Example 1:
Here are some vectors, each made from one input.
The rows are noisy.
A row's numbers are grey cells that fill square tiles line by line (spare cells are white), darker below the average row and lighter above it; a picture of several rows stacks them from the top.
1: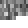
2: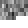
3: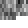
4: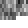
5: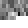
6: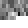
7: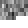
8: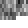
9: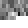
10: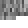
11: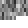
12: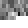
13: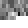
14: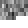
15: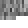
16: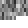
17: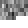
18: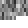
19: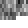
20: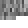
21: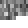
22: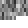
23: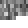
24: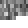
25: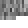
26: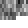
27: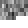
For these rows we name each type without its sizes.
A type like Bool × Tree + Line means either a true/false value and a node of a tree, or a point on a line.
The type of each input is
Circle.
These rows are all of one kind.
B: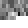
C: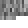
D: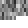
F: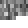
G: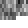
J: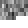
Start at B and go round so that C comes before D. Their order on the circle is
B, C, G, J, F, D.
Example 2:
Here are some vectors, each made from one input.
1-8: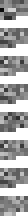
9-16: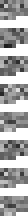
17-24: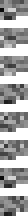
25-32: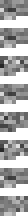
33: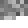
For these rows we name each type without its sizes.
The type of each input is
Bool × Bool × Bool.
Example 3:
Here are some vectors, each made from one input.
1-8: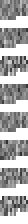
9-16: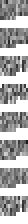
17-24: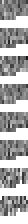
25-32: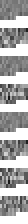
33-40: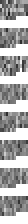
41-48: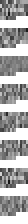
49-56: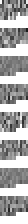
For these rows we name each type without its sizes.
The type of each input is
Tree.
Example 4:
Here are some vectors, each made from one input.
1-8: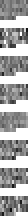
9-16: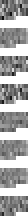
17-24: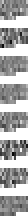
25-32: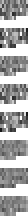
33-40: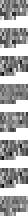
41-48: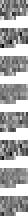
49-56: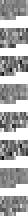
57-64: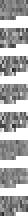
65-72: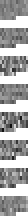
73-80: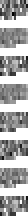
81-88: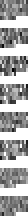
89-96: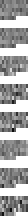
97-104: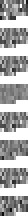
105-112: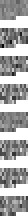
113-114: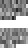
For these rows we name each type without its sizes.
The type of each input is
Tree.
